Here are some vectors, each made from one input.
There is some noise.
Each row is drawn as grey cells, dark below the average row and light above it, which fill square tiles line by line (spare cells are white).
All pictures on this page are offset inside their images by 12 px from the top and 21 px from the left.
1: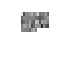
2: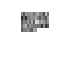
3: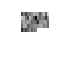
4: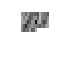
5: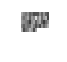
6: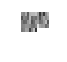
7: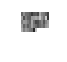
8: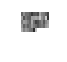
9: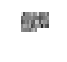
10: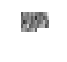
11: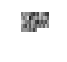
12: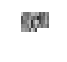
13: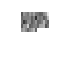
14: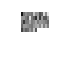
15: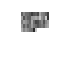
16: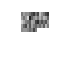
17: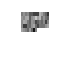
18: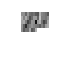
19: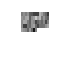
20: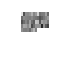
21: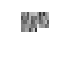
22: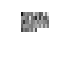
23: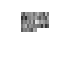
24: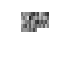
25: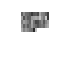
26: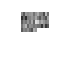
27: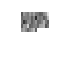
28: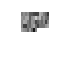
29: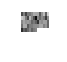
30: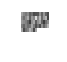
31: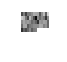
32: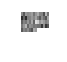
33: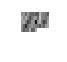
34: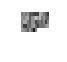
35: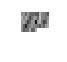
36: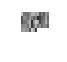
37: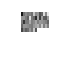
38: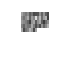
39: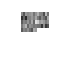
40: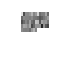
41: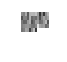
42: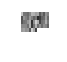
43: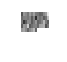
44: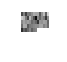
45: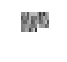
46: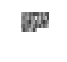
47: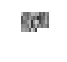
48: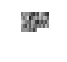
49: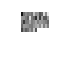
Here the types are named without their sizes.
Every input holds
either a label, or a point on a line.
